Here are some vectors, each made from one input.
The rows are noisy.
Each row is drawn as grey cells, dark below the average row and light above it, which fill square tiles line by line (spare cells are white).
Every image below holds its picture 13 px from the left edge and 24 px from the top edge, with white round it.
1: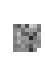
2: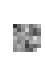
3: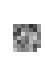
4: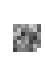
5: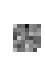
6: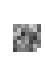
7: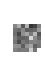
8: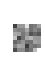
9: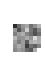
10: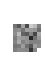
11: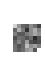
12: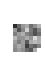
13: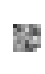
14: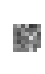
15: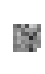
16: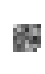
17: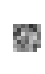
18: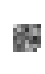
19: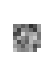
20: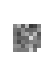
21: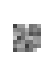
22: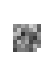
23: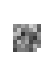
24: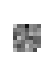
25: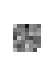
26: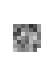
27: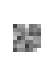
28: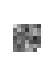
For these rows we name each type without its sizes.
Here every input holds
three true/false values.
